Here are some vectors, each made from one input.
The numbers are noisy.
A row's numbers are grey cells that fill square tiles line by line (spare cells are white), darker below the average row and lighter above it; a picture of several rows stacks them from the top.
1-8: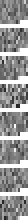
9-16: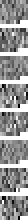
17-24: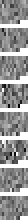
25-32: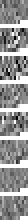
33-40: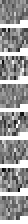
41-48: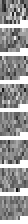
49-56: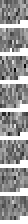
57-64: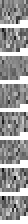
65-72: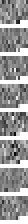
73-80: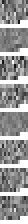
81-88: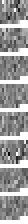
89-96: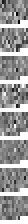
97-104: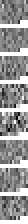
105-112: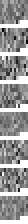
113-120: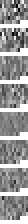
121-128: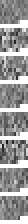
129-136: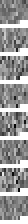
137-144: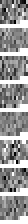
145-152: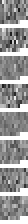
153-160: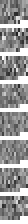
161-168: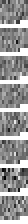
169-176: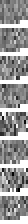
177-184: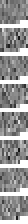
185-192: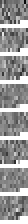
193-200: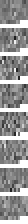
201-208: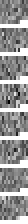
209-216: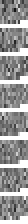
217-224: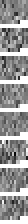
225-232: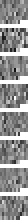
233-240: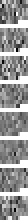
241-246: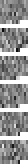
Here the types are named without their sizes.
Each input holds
a node of a tree and three true/false values, together with either a point on a circle, or a fixed value.
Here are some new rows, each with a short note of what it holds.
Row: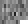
a point on a circle, a node of a tree and three true/false values
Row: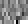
a point on a circle, a node of a tree and three true/false values
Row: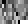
a point on a circle, a node of a tree and three true/false values
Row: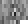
a node of a tree and three true/false values
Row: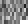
a point on a circle, a node of a tree and three true/false values
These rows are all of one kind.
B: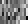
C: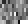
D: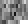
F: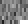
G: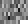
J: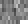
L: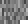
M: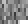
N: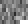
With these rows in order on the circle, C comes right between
D and J.
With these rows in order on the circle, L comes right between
M and N.
